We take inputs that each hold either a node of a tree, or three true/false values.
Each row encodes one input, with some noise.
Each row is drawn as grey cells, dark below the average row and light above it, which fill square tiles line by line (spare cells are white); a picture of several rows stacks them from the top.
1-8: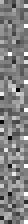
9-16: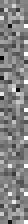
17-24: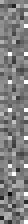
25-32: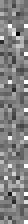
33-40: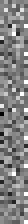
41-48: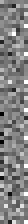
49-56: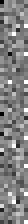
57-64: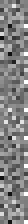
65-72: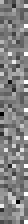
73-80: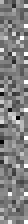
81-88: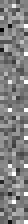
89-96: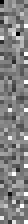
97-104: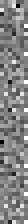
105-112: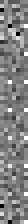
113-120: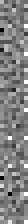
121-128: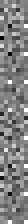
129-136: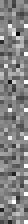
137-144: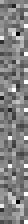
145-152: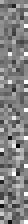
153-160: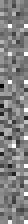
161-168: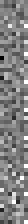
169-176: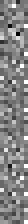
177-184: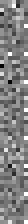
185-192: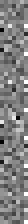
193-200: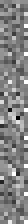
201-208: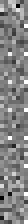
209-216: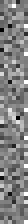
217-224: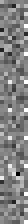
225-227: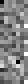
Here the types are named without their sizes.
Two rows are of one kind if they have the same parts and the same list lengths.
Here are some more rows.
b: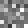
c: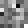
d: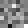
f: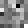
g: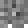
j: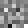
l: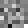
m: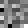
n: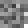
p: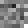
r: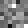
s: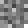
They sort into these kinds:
b, c, d, f, j, l, m, r
g, n, p, s

